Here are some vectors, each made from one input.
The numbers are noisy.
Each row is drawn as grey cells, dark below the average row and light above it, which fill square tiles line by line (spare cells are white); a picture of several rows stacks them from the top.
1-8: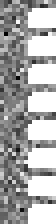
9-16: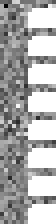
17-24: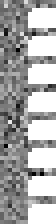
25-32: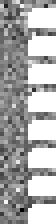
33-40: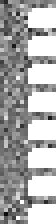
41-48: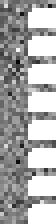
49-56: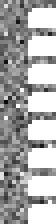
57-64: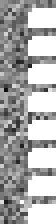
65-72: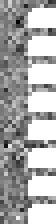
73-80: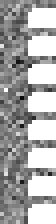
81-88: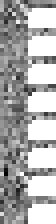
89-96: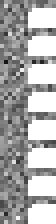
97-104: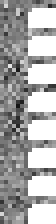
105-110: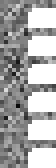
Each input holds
a point on a 5-point line, together with either a point on a 6-point circle, or three true/false values.
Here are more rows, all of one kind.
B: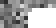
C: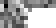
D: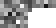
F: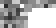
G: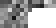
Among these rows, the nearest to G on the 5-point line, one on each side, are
B and D.
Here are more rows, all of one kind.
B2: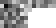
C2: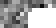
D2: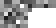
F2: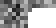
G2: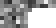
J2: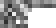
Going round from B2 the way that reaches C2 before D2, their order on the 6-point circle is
B2, F2, C2, G2, D2, J2.
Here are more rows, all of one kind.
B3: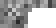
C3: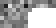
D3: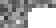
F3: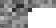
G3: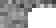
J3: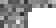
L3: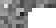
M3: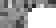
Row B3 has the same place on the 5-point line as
C3 and M3.
